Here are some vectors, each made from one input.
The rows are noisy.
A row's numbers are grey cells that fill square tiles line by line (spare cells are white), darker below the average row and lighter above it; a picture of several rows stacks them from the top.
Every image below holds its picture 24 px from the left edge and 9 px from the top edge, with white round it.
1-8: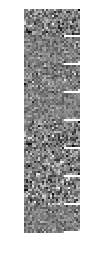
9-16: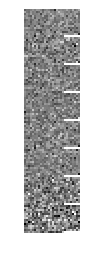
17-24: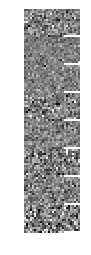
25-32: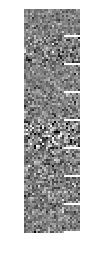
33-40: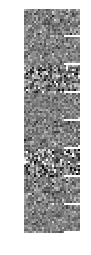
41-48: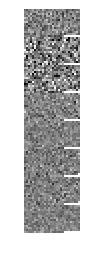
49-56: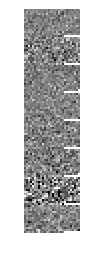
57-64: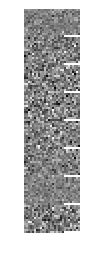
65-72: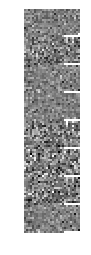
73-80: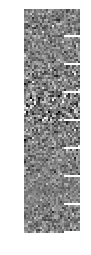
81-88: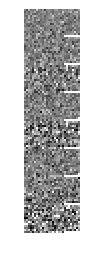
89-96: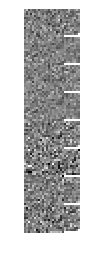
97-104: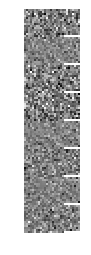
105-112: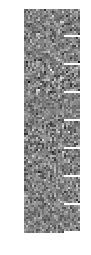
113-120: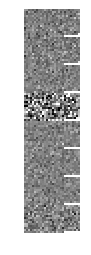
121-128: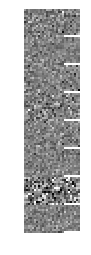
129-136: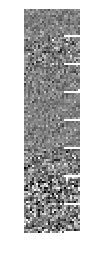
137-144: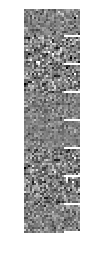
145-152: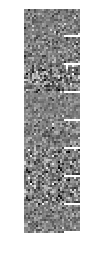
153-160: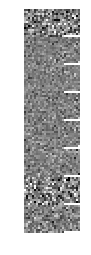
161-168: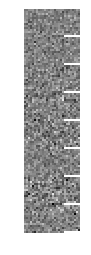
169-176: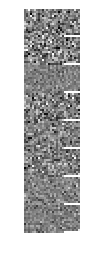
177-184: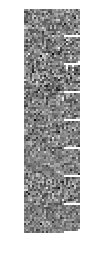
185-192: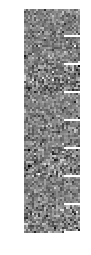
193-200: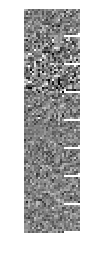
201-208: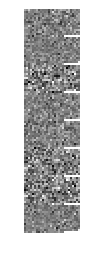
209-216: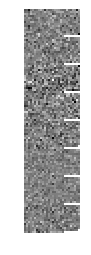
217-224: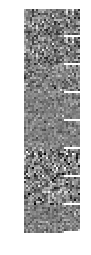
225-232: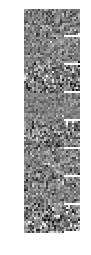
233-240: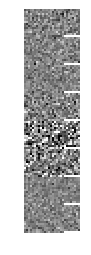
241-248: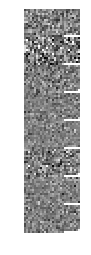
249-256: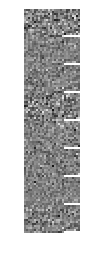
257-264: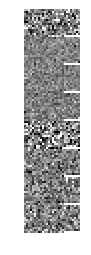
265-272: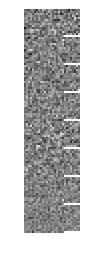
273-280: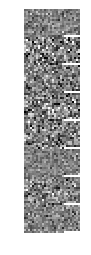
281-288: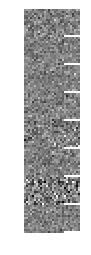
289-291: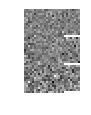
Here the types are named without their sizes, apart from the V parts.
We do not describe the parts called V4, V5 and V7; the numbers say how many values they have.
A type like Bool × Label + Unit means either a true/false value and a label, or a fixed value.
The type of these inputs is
(Bool × Circle + V4) × ((Circle + Unit) × V7 + V5) + Line.
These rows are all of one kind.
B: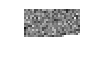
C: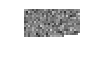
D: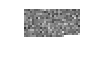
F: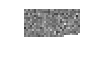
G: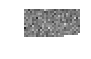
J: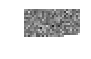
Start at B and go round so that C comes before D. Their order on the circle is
B, F, G, C, D, J.
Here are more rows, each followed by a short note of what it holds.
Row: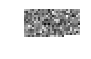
a point on a circle, a true/false value and a value of V7
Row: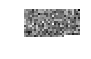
a point on a line
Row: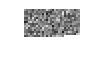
a value of V4 and a value of V5
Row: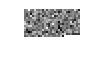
a point on a line
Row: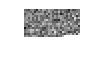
a point on a circle, a true/false value and a value of V5
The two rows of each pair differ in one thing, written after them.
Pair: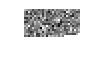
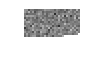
the true/false value
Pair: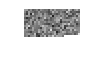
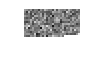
the value of V5
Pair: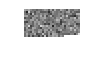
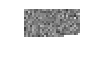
the true/false value
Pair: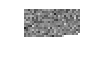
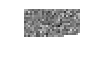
the place on the circle
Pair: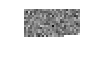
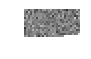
the true/false value
